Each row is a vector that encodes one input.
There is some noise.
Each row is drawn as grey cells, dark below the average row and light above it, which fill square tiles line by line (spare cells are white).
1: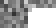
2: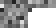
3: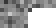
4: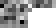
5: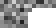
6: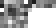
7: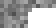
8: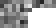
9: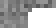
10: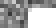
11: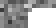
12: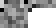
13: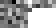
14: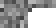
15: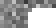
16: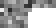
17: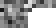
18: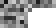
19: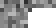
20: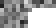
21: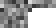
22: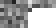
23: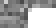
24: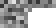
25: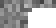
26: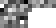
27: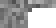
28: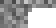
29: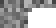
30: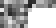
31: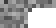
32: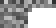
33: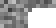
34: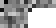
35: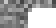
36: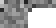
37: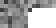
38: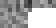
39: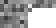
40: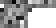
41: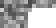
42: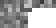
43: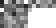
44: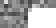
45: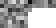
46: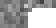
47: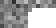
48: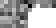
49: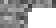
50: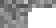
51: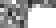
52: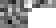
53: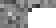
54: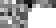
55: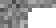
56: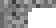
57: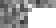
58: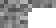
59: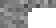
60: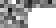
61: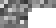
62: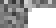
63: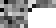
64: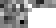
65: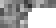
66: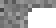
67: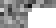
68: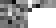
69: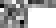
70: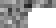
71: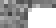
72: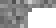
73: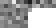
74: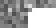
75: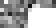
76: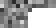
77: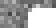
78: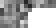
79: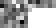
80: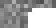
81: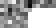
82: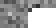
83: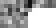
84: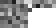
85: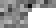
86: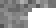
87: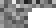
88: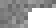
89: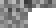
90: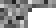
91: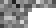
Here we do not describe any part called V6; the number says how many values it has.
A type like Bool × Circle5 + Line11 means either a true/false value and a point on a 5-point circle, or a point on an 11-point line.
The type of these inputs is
Line4 + Tree7 × V6.
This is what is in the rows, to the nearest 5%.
About 40% of them hold a point on a 4-point line. The rest hold a node of a 7-node tree and a value of V6.
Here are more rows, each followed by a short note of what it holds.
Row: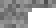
a node of a 7-node tree and a value of V6
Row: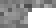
a node of a 7-node tree and a value of V6
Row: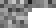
a node of a 7-node tree and a value of V6
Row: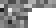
a point on a 4-point line
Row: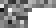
a point on a 4-point line
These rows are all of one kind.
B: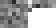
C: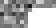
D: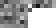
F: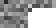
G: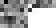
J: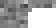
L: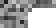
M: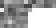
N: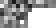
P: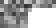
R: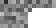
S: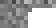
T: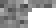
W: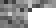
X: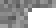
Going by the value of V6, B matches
D, G, N and X.
